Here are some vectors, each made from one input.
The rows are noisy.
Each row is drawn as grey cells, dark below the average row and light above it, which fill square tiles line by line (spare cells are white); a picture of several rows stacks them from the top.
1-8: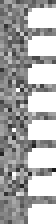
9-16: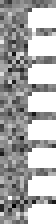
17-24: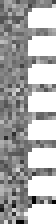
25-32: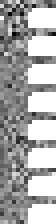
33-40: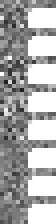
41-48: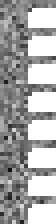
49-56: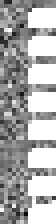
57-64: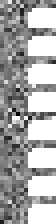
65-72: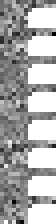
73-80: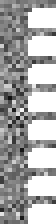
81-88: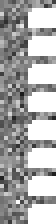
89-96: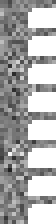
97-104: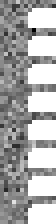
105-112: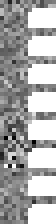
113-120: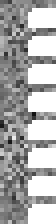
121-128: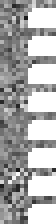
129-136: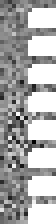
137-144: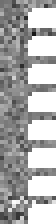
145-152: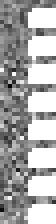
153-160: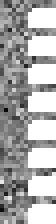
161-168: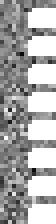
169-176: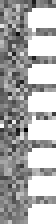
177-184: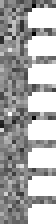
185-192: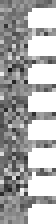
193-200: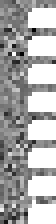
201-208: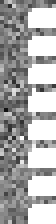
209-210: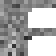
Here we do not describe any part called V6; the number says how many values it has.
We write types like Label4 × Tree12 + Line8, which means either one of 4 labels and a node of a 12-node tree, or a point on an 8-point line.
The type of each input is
(Bool × Line4 + Tree7 × Tree7) × V6.
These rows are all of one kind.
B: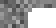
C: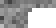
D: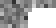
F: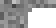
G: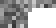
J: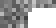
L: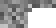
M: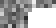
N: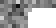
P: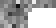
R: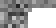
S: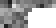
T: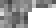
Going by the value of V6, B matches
G and J.
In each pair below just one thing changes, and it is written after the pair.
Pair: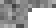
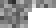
the place on the 4-point line
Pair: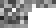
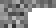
the value of V6
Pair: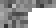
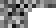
the value of V6
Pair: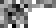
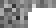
the value of V6
